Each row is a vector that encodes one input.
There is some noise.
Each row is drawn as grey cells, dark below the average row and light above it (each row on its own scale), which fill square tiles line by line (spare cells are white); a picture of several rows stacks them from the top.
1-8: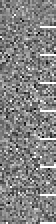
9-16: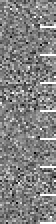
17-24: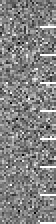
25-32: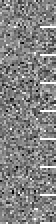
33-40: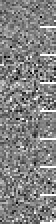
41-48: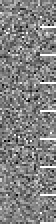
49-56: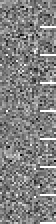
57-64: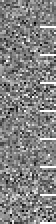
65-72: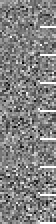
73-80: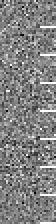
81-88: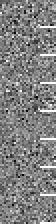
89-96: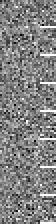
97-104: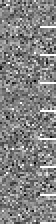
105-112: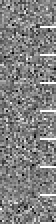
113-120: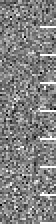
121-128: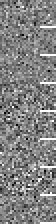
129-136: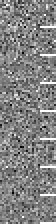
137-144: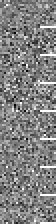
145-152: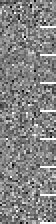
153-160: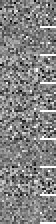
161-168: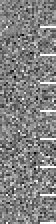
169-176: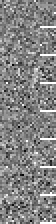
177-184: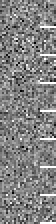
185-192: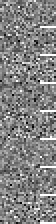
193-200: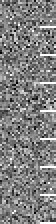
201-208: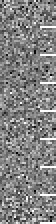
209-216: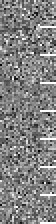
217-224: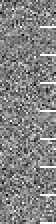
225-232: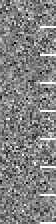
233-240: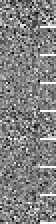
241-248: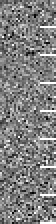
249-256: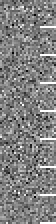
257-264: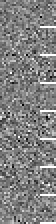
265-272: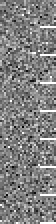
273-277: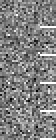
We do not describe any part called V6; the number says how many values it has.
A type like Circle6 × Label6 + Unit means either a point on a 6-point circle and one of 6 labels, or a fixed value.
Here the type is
Bool × Circle10 × Label7 × (Line11 + V6).
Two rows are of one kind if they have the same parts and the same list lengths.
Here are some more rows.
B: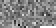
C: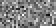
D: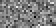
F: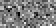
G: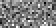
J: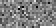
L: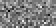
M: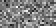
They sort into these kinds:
B, C, F, G, J, L
D, M

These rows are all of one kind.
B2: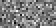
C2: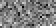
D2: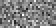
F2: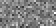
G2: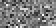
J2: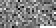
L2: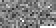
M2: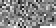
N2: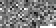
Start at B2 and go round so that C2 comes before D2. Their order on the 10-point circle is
B2, M2, G2, N2, J2, F2, L2, C2, D2.
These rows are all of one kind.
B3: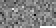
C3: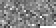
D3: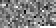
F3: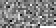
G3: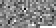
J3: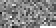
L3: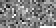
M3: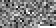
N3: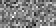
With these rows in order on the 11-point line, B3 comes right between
C3 and N3.
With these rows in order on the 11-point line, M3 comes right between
F3 and G3.
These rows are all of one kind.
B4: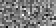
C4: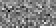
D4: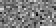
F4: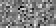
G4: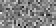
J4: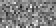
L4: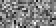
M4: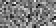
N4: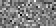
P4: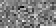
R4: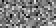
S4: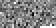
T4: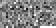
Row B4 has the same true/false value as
D4, M4 and R4.
